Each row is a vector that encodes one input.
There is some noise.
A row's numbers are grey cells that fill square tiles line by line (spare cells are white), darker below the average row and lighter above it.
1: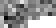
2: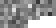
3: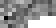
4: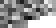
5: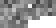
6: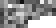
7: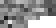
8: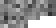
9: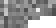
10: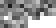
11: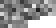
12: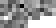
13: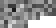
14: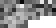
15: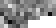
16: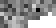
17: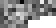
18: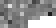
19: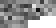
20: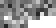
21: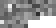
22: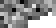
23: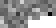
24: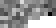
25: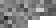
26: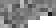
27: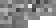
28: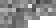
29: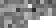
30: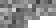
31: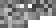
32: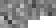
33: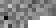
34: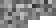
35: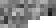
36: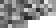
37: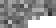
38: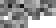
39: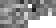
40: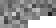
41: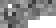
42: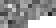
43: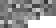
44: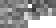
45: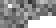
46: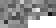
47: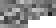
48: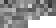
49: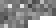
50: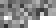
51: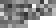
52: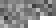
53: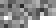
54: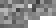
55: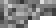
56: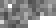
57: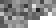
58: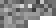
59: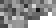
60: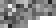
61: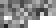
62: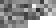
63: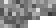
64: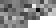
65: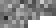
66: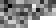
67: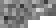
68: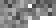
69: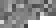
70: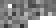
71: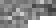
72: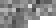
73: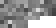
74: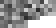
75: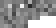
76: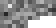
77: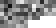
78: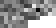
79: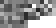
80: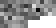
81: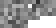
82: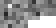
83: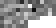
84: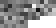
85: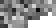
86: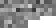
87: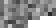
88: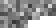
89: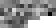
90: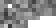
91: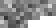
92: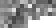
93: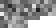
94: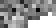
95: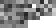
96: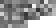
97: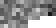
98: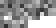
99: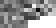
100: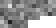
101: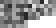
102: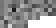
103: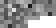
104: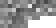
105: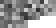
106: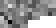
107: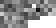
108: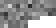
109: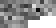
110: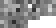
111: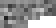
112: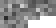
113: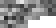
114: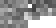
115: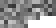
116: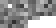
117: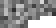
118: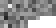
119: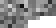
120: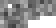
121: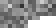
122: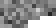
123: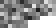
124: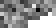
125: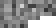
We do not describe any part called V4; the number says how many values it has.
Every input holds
either a point on a 6-point line, or a list of up to three items, each a point on a 5-point line and a value of V4.
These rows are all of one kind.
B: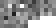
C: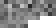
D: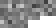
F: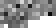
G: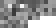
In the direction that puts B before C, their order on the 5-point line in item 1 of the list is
D, G, B, C, F.
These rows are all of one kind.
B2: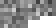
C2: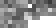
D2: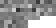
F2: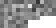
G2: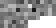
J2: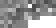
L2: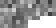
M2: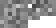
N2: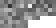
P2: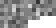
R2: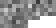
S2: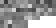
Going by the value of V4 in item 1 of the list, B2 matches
L2, N2 and R2.
